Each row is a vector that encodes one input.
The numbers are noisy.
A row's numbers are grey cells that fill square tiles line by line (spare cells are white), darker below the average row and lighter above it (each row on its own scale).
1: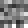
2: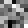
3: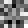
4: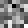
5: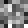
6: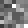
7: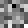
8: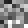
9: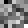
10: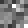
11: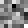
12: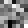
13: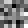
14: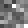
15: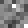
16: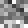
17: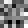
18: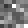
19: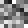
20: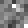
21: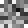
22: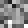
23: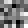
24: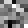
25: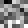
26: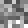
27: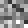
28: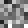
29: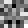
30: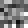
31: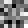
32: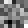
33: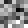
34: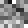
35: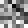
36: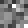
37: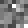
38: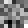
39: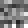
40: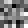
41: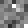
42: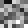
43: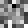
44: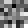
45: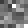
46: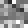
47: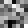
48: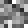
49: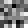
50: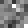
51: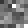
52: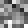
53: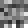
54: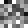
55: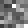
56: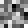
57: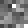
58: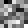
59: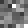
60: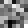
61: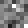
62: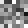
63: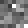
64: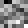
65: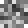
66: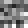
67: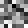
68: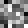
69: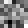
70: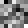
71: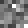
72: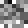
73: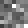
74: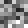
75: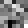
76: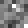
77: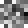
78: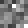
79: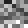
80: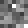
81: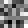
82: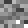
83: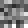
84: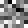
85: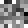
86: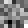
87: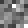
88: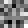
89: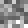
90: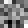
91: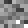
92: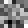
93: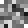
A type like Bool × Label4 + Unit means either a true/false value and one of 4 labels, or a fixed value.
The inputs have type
Bool × Line4 × Line5 + Line9.
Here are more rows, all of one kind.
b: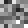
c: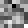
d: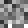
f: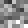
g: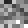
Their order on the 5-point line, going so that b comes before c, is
f, b, g, c, d.
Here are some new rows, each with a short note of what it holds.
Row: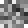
a point on a 4-point line, a point on a 5-point line and a true/false value
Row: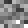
a point on a 4-point line, a point on a 5-point line and a true/false value
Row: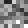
a point on a 4-point line, a point on a 5-point line and a true/false value
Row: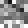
a point on a 4-point line, a point on a 5-point line and a true/false value
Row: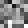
a point on a 4-point line, a point on a 5-point line and a true/false value
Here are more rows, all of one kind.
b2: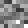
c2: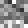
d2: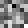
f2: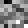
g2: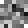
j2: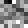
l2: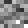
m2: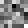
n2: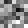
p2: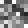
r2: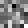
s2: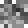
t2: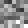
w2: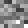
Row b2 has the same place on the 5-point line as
j2, l2, s2 and w2.
